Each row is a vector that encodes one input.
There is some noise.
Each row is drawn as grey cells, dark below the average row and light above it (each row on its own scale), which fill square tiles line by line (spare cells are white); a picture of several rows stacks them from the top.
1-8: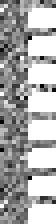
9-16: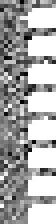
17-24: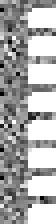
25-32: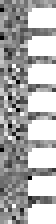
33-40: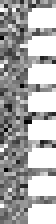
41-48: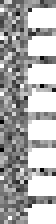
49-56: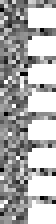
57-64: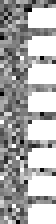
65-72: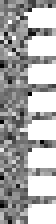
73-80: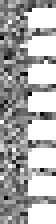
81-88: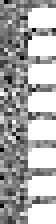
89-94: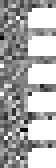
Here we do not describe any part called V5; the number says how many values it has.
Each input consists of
a value of V5, together with either a point on an 8-point circle, or a point on a 6-point line.
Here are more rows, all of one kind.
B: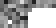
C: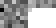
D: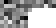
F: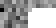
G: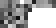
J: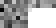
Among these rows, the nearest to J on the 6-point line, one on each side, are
C and G.
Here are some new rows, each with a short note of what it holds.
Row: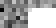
a point on a 6-point line and a value of V5
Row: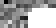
a point on a 6-point line and a value of V5
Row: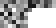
a point on an 8-point circle and a value of V5
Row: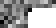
a point on an 8-point circle and a value of V5
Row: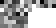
a point on a 6-point line and a value of V5
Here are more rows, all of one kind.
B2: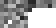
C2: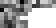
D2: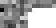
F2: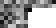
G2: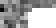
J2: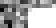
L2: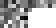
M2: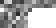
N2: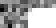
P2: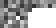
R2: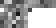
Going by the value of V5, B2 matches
L2 and P2.
